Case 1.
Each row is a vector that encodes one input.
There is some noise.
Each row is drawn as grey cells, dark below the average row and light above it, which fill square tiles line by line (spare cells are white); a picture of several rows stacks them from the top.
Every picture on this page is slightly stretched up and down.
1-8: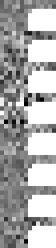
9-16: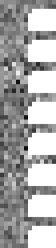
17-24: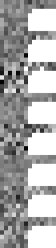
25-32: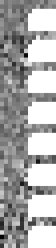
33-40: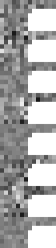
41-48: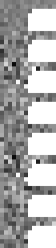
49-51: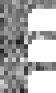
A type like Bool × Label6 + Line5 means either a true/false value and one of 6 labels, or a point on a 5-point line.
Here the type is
Line11.
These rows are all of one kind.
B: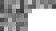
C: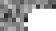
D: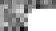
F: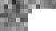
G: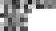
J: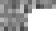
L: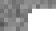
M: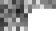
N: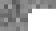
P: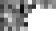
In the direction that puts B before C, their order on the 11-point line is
B, D, P, J, L, M, N, F, G, C.
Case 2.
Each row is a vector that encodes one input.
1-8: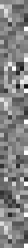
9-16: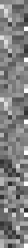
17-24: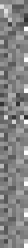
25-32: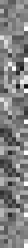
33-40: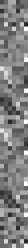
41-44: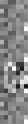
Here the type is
Line5.
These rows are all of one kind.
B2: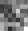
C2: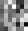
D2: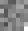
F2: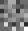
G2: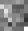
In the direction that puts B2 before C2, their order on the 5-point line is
B2, D2, G2, F2, C2.
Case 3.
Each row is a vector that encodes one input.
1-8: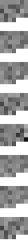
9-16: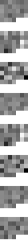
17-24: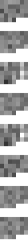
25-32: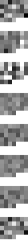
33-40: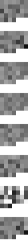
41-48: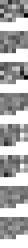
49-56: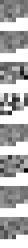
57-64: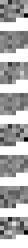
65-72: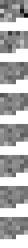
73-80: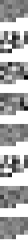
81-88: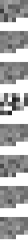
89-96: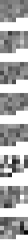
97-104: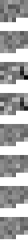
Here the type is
Bool × Bool × Bool + Unit.
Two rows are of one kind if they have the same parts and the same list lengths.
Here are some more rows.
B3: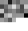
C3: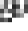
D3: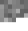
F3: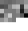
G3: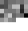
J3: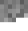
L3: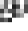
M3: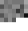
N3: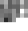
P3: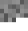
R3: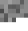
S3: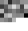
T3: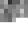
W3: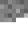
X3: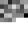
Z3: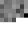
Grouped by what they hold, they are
B3, D3, F3, G3, J3, M3, N3, P3, R3, S3, T3, W3, X3, Z3
C3, L3

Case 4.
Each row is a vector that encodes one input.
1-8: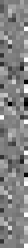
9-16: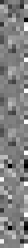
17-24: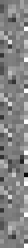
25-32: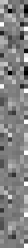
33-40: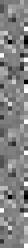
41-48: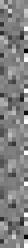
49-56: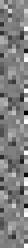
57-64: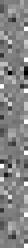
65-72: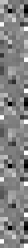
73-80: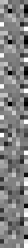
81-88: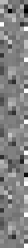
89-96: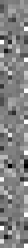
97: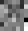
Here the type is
Line5.
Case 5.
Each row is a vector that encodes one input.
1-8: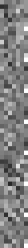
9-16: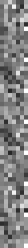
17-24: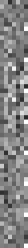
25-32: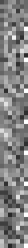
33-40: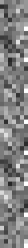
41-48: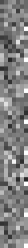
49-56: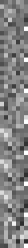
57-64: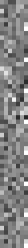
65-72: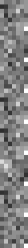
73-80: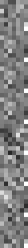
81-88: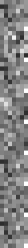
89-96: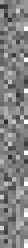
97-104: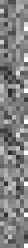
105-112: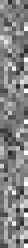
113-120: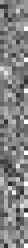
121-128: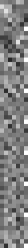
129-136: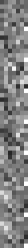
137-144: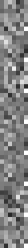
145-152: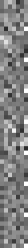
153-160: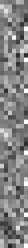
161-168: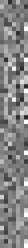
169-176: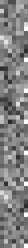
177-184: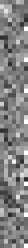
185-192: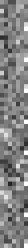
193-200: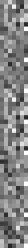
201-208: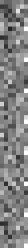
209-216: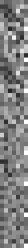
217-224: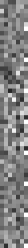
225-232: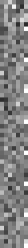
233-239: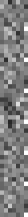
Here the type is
Line9.
